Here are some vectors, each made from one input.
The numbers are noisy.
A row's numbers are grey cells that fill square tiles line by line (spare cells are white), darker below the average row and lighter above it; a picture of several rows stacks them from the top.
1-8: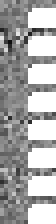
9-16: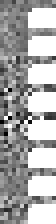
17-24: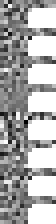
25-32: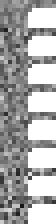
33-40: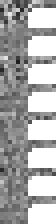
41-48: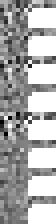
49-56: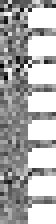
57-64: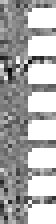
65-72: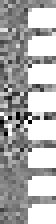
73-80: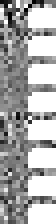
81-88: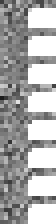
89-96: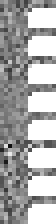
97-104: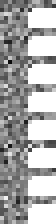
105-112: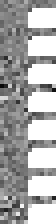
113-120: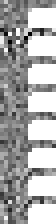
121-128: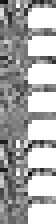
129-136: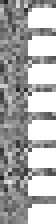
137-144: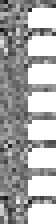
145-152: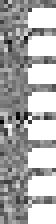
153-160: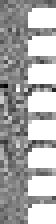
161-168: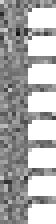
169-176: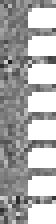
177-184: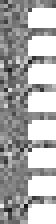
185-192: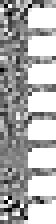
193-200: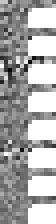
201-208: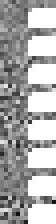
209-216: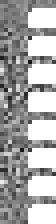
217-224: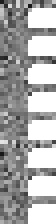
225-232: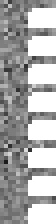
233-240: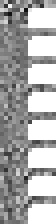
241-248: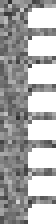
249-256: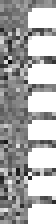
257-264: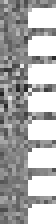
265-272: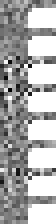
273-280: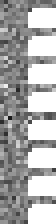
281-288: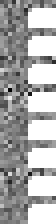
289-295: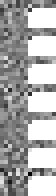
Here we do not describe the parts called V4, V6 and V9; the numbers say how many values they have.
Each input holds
one of 5 labels, together with either one of 8 labels and a value of V4, or one of 11 labels, a value of V6 and a value of V9.
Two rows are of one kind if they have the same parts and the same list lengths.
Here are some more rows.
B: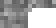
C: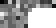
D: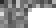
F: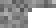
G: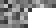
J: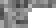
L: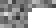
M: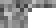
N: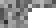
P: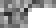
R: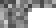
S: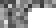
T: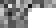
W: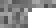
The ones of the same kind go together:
B, C, D, F, J, L, M, R, S, T, W
G, N, P

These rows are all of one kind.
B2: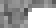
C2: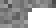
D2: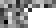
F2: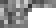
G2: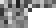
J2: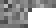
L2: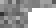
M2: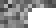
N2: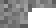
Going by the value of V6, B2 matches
G2, L2 and M2.
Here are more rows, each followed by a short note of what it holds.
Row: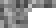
one of 5 labels, one of 8 labels and a value of V4
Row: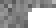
one of 5 labels, one of 8 labels and a value of V4
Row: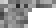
one of 5 labels, one of 8 labels and a value of V4
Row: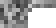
one of 5 labels, one of 8 labels and a value of V4
